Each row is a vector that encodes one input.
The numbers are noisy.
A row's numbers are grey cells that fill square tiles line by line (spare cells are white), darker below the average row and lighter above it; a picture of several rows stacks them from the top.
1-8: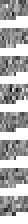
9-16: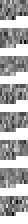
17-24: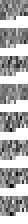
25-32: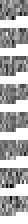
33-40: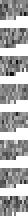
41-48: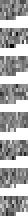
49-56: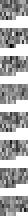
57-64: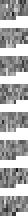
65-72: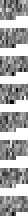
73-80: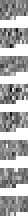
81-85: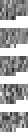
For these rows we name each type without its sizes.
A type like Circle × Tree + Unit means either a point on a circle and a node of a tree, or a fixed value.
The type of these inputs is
(Bool × Bool × Bool + Line) × Line.
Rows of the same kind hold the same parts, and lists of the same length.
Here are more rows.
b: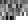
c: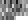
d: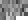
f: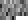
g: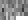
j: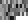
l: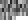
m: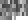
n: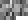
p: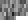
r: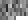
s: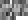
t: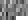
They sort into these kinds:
b, c, j, l, m
d, f, g, n, p, r, s, t

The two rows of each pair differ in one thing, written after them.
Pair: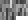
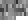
the place on the line
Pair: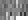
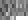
one of the three true/false values
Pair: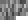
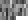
one of the three true/false values
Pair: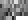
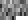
the place on the line
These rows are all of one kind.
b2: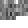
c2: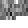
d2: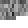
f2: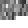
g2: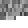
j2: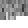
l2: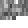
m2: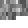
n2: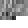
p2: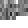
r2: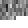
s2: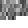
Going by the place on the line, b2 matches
c2, l2 and p2.
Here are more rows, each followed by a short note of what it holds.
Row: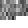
a point on a line and three true/false values
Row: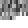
a point on each of two lines
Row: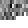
a point on each of two lines
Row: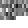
a point on each of two lines
